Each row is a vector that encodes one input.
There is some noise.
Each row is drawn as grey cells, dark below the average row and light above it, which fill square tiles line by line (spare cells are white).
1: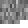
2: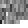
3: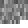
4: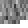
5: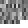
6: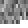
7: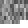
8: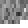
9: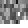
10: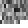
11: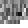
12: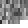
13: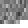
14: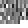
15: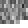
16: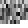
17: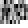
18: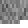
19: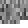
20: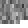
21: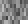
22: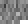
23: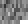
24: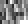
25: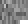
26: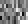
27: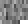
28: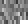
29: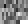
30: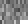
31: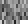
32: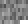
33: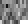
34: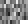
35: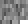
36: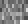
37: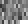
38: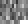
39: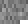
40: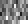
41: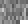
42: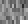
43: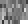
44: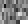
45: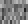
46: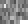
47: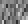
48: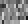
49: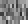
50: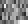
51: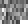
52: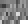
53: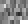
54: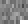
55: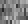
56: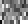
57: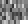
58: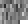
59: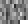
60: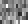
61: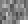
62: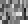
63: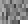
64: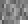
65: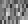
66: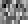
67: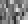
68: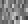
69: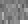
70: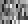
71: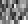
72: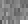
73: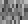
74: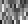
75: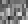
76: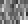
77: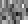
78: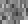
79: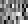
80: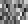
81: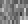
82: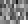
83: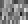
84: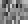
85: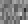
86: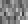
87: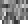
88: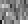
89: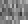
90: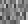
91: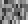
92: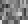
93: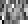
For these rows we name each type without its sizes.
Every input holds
either a fixed value, or a label and a true/false value.
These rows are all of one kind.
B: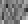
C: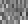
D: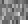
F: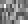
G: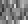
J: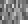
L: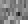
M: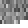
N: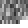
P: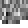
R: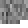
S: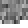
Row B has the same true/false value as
N and R.
